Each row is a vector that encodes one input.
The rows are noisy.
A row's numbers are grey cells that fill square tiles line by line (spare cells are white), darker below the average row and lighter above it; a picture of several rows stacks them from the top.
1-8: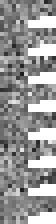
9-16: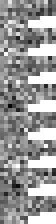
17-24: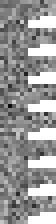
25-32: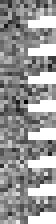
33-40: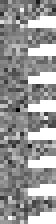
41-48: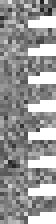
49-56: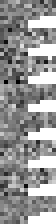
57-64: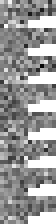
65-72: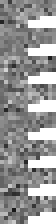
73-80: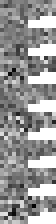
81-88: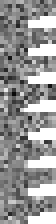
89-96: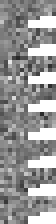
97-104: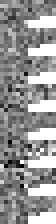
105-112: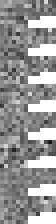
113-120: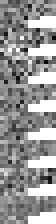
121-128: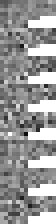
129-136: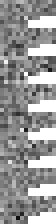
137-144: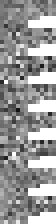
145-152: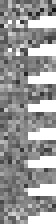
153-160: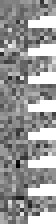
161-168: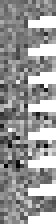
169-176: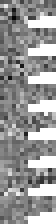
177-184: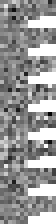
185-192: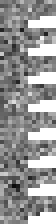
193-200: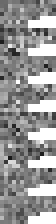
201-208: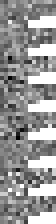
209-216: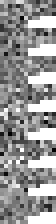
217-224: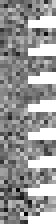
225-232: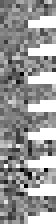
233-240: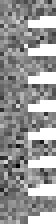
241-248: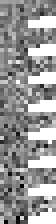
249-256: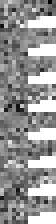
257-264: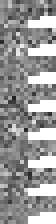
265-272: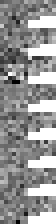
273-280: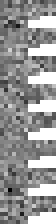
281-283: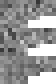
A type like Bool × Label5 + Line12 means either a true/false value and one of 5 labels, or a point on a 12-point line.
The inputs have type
Bool × (Circle8 + Unit) + Line10.
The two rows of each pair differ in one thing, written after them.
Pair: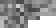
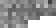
the place on the 8-point circle
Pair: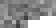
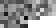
the place on the 8-point circle
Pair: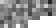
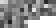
the true/false value
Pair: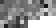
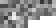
the place on the 8-point circle
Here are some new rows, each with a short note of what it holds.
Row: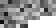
a point on a 10-point line
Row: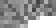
a point on a 10-point line
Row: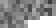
a true/false value
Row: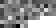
a point on an 8-point circle and a true/false value
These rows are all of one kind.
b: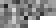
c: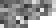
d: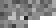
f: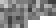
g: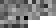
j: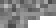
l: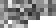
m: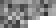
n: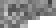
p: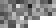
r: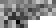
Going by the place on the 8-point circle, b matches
d and l.
